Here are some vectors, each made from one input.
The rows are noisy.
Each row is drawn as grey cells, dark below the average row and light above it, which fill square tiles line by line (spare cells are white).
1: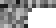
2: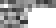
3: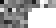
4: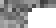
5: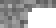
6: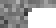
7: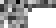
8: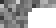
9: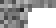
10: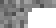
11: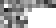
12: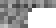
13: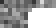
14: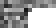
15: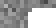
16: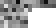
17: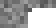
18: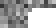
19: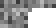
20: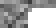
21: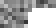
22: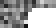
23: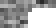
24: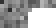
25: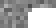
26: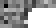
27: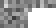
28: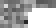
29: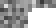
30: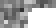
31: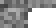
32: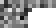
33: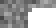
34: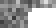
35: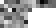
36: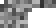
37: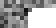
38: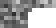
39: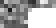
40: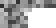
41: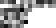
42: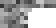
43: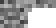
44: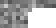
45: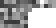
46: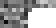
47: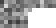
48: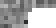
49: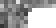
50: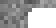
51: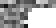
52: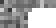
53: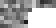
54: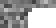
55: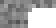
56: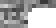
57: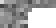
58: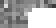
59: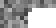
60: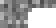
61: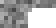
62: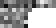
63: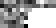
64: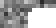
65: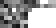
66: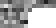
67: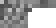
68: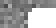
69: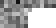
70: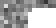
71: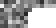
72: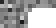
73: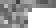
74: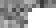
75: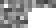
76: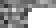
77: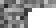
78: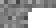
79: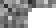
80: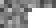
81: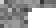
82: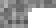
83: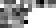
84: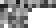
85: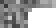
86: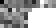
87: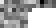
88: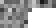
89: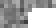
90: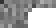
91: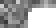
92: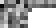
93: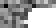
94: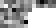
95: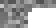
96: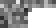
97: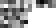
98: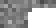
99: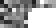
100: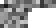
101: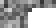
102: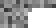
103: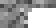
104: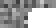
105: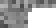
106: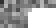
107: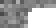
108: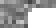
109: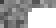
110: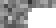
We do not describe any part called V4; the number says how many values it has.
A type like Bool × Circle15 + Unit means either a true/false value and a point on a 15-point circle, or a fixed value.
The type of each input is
(Bool × Bool × Bool × Bool + Circle6 + Unit) × Line6 × V4.
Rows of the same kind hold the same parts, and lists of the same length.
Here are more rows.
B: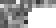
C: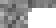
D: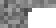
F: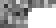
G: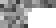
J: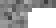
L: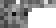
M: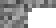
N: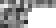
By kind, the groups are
B, D, J, M, N
C, F, G
L

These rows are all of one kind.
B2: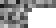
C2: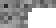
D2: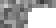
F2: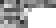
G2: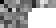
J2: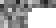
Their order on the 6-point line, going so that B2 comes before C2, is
B2, D2, J2, C2, F2, G2.
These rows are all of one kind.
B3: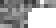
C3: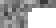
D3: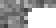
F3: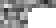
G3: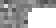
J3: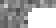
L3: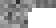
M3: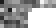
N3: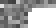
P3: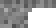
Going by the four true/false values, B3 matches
F3 and J3.
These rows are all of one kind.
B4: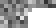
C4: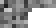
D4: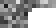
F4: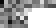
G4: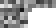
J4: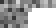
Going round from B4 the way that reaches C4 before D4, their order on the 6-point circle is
B4, F4, J4, C4, D4, G4.
